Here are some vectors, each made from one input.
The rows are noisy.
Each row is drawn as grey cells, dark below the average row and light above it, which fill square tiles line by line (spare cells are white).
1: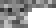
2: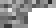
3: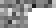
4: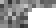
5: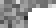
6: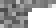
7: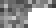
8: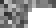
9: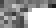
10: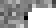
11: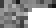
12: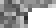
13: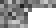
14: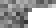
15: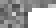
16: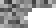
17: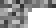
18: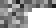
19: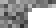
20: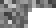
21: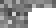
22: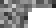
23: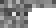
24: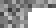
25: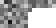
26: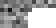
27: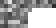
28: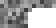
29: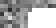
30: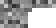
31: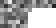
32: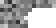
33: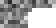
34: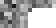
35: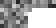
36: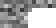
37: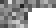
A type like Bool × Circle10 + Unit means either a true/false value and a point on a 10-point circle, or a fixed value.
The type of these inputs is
Bool × Bool × Bool × Line5.
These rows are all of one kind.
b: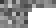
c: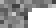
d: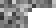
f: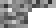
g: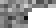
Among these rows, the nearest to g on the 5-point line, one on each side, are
c and d.
